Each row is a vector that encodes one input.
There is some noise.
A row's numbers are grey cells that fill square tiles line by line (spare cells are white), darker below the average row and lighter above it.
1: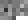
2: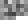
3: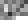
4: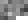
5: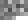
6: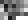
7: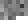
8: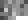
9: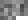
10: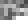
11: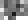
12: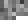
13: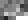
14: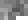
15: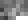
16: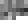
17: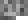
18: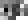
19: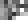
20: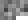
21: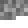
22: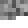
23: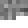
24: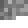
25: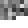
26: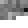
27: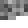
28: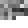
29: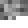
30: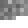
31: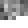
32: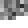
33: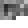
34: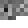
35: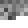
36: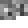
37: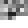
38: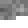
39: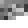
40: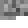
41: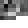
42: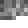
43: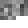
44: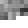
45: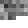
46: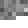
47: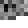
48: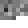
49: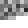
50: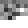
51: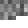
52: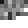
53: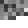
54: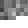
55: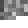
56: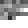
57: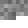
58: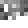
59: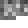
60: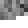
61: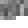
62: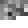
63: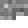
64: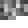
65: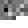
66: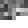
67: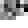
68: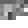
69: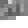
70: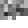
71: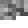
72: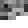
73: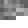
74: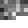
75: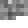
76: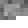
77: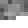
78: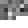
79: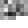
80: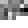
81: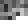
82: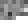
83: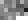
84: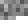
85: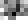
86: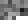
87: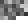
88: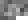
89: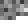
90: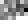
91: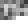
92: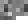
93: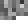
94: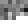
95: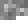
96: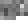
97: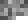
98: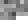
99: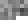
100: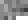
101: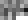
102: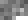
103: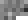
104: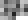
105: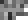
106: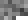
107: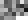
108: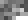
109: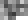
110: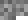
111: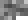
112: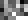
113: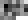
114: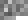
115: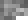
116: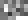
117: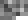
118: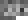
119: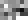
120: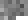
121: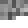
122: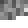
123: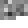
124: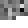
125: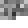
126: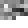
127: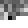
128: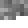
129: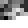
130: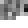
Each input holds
a point on a 20-point circle.
